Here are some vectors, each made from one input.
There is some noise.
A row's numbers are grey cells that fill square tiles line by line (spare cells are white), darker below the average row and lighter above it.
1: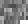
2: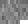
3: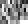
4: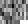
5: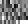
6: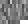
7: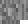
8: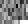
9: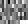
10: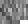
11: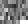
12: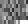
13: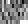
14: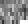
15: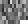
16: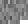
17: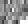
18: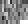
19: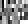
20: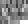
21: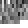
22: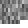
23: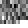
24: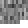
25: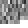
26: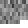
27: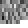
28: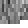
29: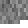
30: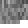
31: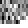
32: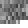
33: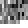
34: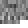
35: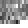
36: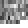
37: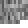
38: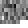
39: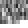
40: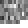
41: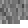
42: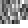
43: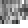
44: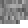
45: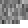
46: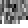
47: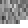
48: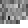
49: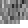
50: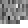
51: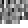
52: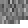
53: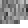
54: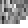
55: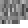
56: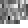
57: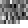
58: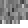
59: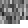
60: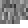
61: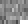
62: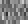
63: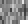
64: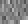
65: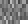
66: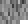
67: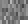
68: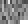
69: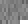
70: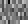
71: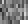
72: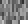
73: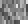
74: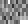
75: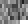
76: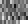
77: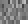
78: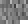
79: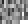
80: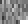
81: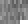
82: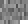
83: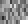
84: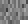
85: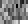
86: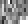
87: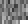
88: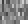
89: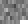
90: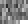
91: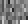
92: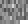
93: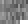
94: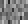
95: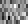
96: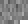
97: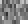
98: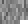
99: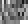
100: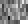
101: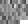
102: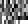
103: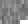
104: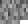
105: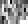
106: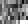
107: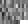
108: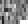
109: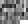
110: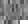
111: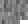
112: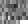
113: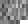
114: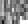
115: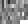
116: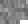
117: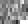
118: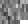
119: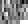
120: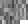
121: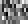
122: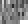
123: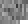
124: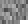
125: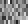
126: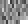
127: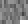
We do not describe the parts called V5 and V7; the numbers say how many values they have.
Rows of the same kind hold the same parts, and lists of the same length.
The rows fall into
3 kinds.
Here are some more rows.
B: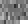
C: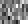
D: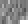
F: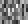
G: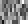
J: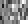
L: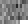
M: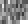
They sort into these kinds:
B, C, D, F
G, L, M
J

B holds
a node of an 8-node tree, a value of V5 and a value of V7.
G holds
a node of each of two 8-node trees and a value of V7.
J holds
a fixed value.
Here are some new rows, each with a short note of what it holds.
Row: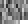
a fixed value
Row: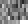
a node of an 8-node tree, a value of V5 and a value of V7
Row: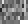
a fixed value
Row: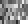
a node of each of two 8-node trees and a value of V7
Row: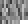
a fixed value
